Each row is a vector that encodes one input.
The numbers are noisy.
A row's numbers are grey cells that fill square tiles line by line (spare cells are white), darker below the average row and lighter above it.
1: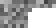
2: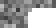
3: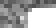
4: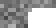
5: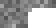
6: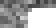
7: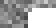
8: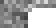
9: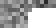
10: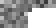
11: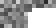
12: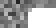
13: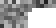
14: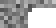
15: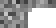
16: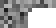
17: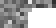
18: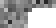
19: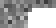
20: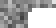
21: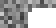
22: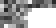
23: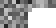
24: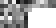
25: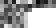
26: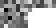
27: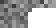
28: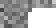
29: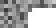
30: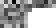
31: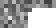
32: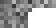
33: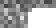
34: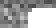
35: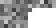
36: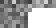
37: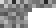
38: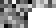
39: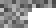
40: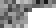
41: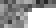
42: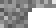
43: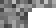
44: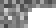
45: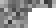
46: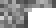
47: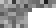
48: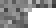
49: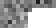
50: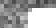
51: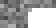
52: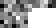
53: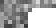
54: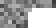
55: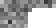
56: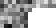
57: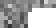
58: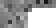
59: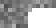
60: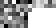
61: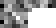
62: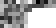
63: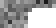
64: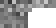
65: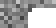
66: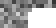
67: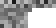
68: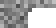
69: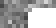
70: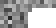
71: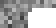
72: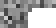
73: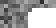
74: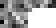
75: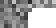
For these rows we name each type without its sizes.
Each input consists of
a list of points on a line.
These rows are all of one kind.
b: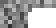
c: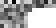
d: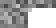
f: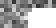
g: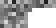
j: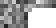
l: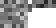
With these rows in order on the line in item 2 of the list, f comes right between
b and c.
